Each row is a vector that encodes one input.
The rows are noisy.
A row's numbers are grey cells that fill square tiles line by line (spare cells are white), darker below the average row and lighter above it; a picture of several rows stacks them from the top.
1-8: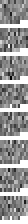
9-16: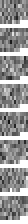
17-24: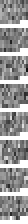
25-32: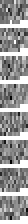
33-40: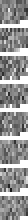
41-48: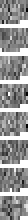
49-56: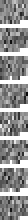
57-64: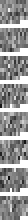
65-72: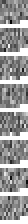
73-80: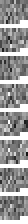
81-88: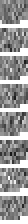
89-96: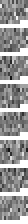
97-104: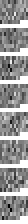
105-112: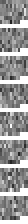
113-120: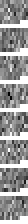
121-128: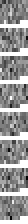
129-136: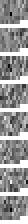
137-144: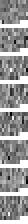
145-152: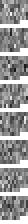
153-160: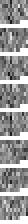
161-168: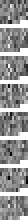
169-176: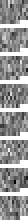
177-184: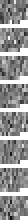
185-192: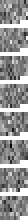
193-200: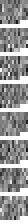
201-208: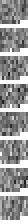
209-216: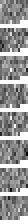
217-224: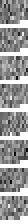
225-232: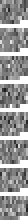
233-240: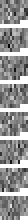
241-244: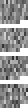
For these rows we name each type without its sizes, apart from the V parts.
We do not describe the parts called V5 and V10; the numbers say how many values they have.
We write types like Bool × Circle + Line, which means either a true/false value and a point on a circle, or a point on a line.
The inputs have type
Line × (Line + V5) × V10.
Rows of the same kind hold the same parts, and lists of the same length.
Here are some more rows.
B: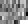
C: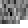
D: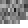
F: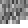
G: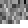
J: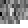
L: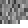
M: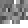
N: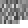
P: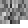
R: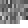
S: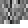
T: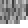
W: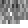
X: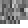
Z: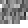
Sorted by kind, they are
B, D, G, J, L, N, T, W
C, F, M, P, R, S, X, Z

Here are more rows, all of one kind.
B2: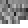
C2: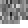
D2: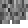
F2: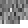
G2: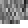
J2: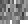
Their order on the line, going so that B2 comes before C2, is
G2, F2, B2, J2, C2, D2.
